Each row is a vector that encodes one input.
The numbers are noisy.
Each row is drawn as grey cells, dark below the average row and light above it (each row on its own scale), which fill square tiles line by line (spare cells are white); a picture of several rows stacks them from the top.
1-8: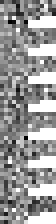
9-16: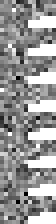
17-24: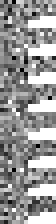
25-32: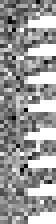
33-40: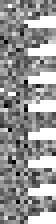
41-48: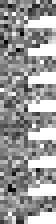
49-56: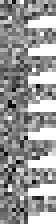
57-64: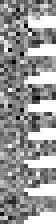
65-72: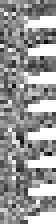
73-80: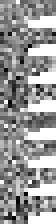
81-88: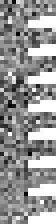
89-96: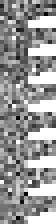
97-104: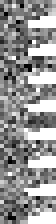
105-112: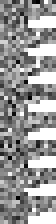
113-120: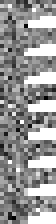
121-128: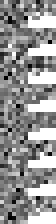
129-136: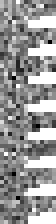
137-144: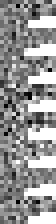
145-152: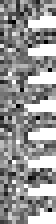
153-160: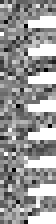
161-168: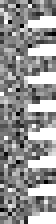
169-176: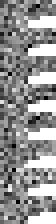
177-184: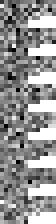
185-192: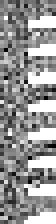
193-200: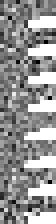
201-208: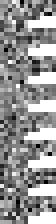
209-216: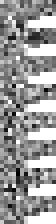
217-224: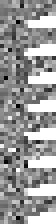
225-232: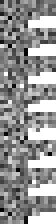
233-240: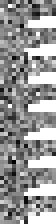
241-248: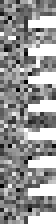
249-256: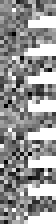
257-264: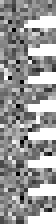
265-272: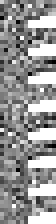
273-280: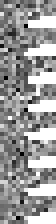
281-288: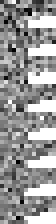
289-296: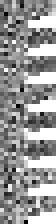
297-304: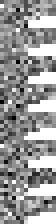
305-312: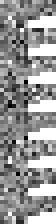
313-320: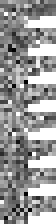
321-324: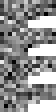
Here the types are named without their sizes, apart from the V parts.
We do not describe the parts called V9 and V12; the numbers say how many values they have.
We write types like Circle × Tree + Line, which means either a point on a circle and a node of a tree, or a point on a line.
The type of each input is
(Bool × (Circle + Unit) + V12) × V9.
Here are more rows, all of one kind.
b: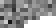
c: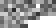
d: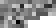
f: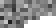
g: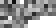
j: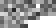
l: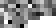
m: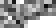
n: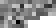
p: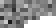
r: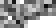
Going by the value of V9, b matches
f and p.
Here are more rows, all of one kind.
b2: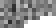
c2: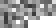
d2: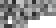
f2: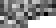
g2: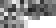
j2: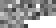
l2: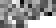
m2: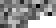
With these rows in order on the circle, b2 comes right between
g2 and m2.
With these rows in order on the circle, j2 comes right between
c2 and l2.
